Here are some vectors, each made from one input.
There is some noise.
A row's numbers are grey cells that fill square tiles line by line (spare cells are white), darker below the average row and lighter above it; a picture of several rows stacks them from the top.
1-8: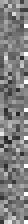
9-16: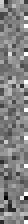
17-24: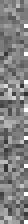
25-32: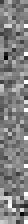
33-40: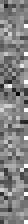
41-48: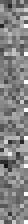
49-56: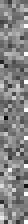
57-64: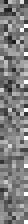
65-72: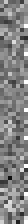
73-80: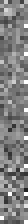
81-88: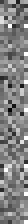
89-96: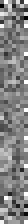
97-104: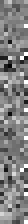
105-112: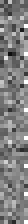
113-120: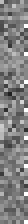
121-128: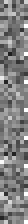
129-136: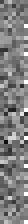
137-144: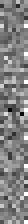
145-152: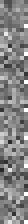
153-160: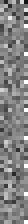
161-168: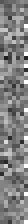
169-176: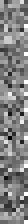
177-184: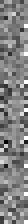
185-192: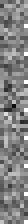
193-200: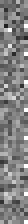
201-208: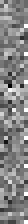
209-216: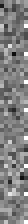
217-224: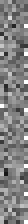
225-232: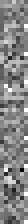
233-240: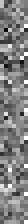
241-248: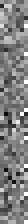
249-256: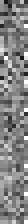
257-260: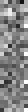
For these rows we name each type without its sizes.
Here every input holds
a point on a line, a node of a tree and a true/false value.
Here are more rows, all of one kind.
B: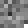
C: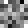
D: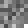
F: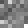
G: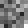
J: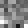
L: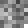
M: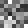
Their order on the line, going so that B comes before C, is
B, M, L, G, D, F, J, C.
